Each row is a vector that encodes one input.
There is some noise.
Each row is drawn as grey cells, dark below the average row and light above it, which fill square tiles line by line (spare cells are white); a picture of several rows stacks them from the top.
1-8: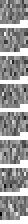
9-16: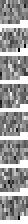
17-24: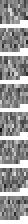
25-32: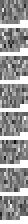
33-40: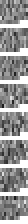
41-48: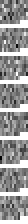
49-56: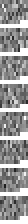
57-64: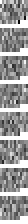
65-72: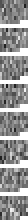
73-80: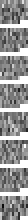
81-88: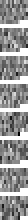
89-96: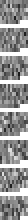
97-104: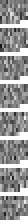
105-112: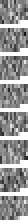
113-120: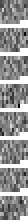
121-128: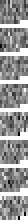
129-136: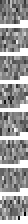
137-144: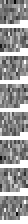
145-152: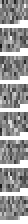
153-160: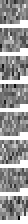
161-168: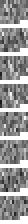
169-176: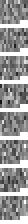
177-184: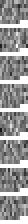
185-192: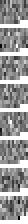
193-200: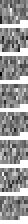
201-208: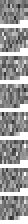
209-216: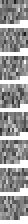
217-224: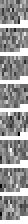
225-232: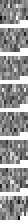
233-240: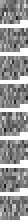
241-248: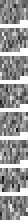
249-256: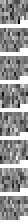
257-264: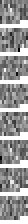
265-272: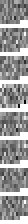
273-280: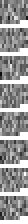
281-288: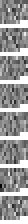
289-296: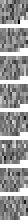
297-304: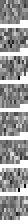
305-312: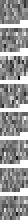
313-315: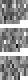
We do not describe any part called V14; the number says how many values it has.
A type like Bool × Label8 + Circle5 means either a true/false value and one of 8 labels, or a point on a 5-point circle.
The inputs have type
Bool × Tree11 + Line10 + V14.
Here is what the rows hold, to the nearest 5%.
About 20% of them hold a point on a 10-point line. About 40% of them hold a node of an 11-node tree and a true/false value. The rest hold a value of V14.
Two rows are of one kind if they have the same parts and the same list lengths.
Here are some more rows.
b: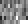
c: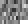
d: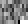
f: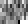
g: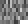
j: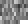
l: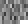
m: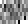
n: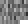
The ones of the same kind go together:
b, c
d, f, m
g, j, l, n

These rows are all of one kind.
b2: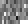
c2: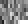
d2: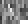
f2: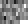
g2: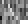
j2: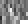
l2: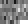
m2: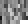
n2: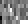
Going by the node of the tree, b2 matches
d2 and g2.
